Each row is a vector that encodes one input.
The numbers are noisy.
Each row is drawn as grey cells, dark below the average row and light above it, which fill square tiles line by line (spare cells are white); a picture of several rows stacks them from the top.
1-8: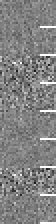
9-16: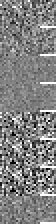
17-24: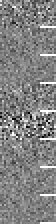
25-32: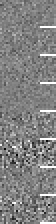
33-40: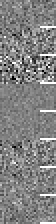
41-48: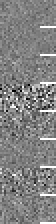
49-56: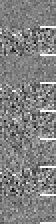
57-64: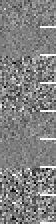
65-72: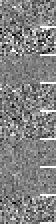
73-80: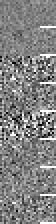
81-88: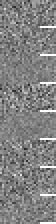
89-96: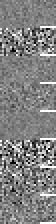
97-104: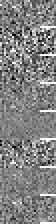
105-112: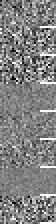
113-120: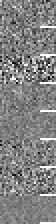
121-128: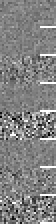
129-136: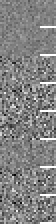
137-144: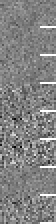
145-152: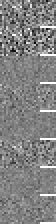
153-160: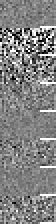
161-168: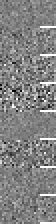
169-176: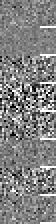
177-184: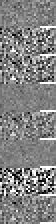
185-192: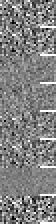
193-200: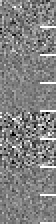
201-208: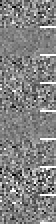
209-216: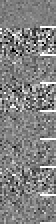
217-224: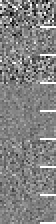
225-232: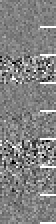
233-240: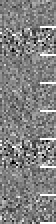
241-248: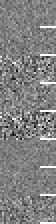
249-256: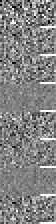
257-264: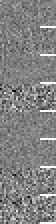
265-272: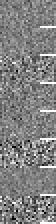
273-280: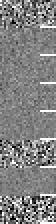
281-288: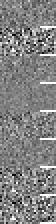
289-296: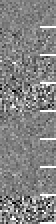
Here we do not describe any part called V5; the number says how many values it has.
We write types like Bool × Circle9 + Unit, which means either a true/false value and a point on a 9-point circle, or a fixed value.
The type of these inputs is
List2(Bool × V5).
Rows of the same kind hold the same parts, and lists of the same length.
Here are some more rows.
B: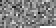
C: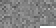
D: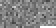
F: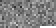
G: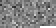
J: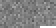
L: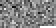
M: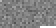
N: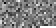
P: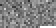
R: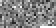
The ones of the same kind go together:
B, C, G, L, R
D, F, J, M, P
N

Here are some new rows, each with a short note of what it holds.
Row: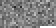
a list of two items
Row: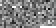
a list of two items
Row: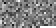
the empty list
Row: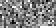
a list of one item
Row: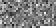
the empty list
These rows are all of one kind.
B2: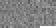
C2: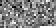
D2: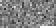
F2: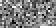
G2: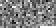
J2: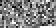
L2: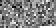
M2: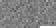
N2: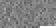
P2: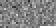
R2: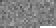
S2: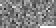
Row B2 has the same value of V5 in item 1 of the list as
G2 and L2.
